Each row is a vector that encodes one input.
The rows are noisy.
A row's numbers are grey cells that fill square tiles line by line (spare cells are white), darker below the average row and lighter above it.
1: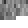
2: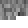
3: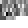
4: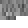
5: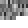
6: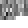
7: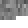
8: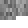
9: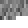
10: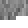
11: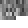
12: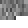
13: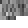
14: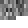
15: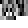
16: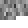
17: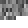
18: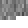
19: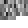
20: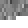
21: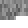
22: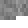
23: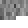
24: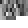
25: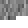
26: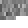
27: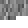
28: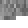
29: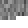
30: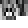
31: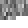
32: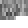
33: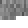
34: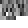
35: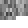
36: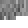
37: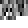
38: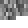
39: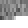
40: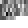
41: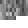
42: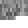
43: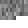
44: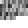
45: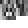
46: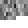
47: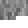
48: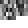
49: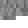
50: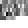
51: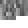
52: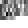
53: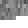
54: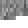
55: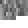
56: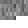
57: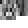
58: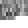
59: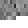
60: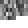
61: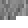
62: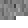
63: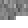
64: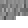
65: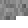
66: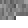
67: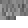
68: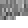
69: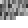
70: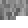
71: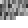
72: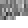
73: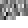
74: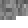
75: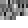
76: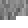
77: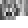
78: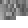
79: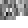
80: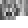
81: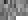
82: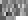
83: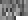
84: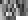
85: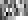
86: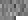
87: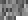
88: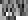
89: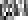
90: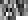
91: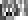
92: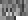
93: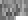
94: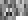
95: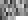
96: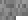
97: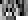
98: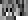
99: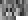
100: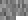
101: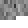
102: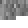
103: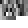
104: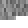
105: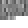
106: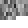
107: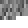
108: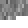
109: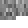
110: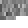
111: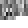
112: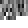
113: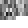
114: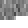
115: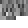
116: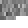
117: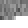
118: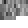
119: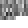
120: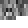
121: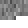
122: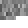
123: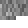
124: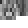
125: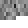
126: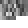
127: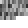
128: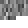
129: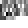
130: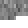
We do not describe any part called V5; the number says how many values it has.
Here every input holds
a list of up to two items, each a true/false value and a value of V5.
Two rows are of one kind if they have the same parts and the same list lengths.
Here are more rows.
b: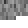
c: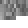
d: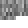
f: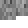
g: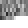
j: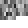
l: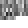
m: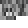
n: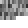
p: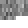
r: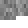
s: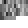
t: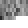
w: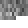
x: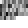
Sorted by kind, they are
b, c, d, f, j, l, m, p, r, w
g, s, t
n, x

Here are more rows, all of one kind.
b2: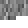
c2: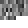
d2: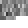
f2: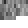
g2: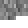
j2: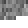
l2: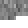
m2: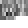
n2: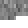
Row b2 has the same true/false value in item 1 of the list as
c2, f2 and j2.
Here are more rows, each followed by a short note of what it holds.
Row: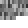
the empty list
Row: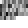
the empty list
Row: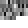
the empty list
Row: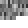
the empty list
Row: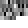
the empty list
